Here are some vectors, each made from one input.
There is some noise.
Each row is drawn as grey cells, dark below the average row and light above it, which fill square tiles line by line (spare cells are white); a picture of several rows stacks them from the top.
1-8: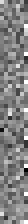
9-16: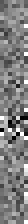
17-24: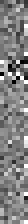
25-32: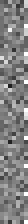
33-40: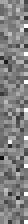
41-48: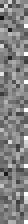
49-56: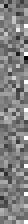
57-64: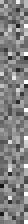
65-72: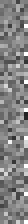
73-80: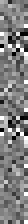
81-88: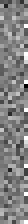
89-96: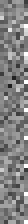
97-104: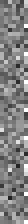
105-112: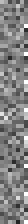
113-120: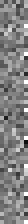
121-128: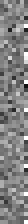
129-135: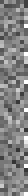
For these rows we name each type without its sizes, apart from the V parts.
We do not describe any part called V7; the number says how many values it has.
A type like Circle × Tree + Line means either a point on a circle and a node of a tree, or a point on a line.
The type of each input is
List(Bool × V7).
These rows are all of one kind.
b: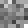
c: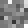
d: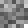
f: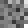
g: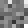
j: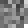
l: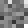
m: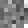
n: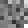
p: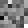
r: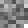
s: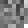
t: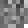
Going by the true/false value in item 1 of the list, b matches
d and r.
